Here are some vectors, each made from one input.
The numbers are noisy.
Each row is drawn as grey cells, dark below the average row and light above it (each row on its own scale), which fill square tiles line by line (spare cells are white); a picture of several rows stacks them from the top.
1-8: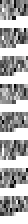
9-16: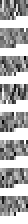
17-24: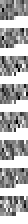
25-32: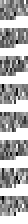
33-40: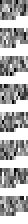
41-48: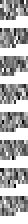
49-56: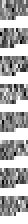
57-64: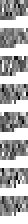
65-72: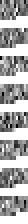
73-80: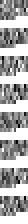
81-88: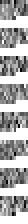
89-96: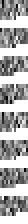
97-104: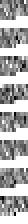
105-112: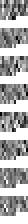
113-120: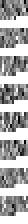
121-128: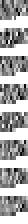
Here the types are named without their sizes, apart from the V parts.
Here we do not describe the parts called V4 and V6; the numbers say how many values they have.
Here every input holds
either a label, three true/false values, a value of V4 and a value of V6, or a point on each of two lines.
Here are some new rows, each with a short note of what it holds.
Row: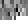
a point on each of two lines
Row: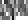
a label, three true/false values, a value of V4 and a value of V6
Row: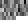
a label, three true/false values, a value of V4 and a value of V6
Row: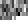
a point on each of two lines
